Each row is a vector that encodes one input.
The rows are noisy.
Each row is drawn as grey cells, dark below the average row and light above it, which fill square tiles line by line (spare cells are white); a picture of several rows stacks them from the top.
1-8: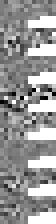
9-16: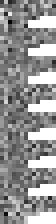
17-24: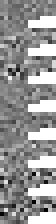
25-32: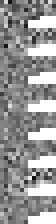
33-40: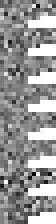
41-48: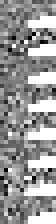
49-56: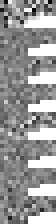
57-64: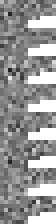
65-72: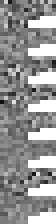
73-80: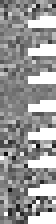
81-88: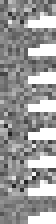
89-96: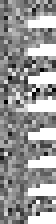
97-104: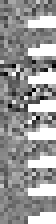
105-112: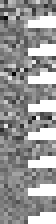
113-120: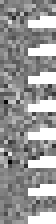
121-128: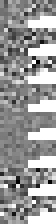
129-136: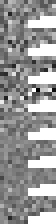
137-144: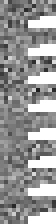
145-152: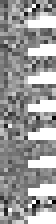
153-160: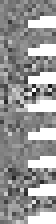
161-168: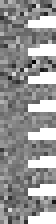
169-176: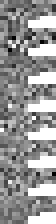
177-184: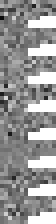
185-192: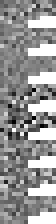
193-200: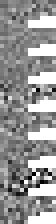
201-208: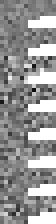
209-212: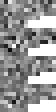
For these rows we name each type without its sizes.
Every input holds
a label, together with either a fixed value, or three true/false values.
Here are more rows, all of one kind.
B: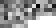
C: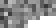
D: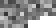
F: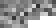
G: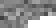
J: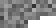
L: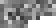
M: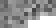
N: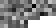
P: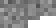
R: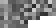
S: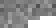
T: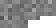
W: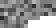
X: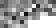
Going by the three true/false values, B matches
F, J, T and X.
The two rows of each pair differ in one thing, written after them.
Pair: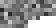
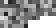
the label
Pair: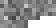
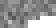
the label
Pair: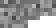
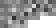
one of the three true/false values
